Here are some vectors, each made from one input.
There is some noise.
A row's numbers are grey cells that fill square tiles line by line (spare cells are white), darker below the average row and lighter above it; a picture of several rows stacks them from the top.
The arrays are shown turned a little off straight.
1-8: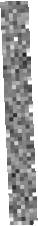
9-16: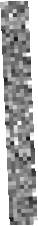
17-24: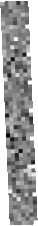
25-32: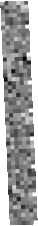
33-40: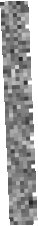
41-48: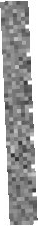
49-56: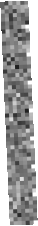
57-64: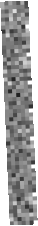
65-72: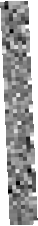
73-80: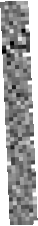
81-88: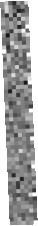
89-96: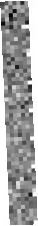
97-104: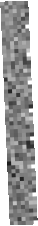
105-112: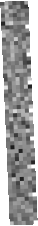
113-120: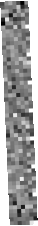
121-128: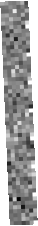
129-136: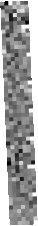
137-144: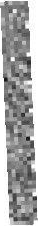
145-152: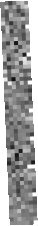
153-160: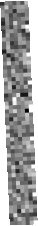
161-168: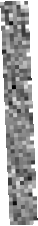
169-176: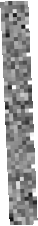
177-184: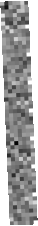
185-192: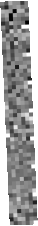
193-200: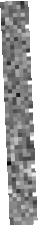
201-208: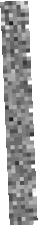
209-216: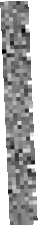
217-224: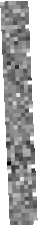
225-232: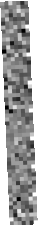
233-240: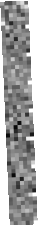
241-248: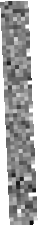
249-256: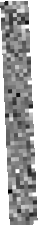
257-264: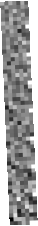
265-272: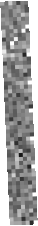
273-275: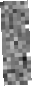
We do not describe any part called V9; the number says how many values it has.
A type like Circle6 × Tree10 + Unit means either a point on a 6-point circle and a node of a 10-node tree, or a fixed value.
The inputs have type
Line10 × (Tree11 + Unit) × V9 + List2(Line7).
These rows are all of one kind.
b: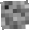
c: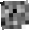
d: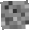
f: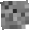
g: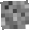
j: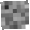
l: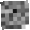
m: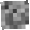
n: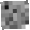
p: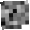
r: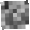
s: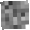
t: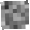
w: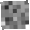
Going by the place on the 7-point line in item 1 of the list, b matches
f, g, j and l.
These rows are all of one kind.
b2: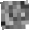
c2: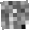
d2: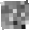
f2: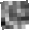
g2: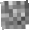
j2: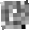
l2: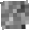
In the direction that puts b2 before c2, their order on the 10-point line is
l2, g2, f2, b2, c2, j2, d2.
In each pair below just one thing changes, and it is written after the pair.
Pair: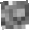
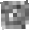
the node of the tree
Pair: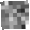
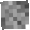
the value of V9
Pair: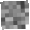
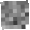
the node of the tree
